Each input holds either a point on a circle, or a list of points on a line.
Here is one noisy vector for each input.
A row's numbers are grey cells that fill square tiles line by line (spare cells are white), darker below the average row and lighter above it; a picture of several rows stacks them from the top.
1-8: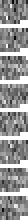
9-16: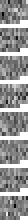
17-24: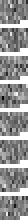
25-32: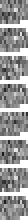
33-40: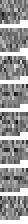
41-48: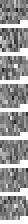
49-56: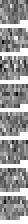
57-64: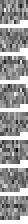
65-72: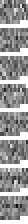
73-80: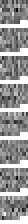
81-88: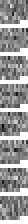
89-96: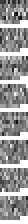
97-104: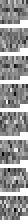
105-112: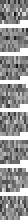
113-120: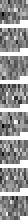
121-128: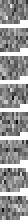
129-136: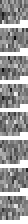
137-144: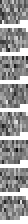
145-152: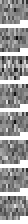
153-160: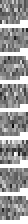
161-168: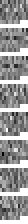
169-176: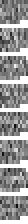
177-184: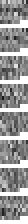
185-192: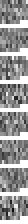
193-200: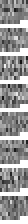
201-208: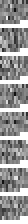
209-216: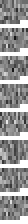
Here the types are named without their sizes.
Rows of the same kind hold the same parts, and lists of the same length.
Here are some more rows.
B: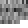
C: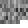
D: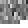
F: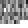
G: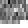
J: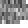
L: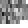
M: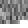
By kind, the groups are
B, C, D, M
F
G
J, L

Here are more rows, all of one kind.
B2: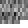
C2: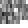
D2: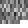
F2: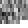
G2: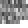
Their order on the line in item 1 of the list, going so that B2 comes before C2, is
D2, B2, F2, C2, G2.
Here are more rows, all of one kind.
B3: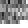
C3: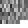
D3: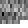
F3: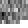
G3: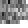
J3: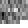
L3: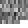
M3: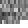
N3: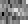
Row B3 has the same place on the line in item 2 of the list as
F3, G3 and J3.
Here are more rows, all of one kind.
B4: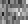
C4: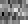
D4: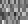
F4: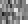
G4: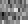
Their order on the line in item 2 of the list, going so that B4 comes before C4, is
G4, D4, F4, B4, C4.
